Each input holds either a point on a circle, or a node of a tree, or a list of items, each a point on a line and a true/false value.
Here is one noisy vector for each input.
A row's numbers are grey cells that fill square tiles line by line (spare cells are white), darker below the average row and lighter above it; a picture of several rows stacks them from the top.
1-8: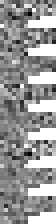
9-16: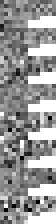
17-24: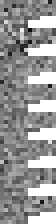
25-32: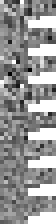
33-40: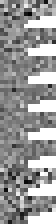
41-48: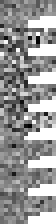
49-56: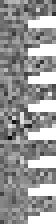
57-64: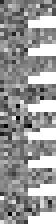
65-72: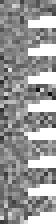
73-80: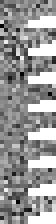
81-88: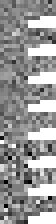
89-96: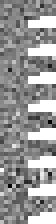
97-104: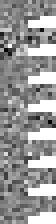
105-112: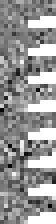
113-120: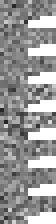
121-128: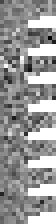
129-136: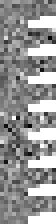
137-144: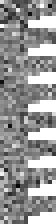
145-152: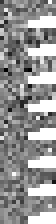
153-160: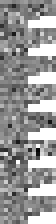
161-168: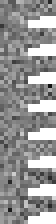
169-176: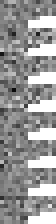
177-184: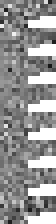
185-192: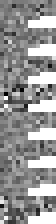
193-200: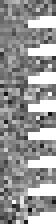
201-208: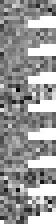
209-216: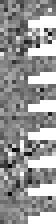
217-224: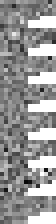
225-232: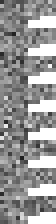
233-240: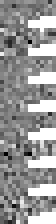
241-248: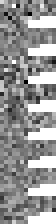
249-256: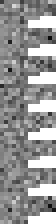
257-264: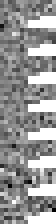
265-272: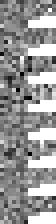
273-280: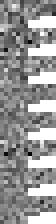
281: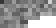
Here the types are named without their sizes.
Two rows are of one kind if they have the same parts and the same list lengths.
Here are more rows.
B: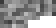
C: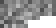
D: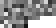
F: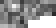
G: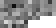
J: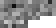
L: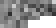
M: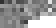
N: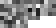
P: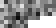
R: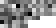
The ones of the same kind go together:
B, C, M
D, G, J
F, L
N
P
R

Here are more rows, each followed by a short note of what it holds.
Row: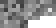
a list of two items
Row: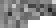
a list of one item
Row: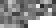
a list of two items
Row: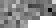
a list of one item
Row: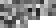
the empty list
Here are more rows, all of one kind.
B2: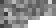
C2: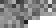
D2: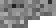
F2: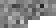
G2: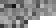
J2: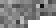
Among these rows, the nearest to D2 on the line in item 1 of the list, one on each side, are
G2 and J2.
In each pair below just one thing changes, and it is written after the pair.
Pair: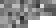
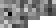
the true/false value in item 1 of the list
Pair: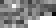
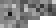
the true/false value in item 1 of the list
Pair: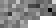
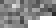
the true/false value in item 1 of the list
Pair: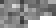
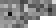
the true/false value in item 1 of the list
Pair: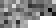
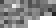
the true/false value in item 1 of the list
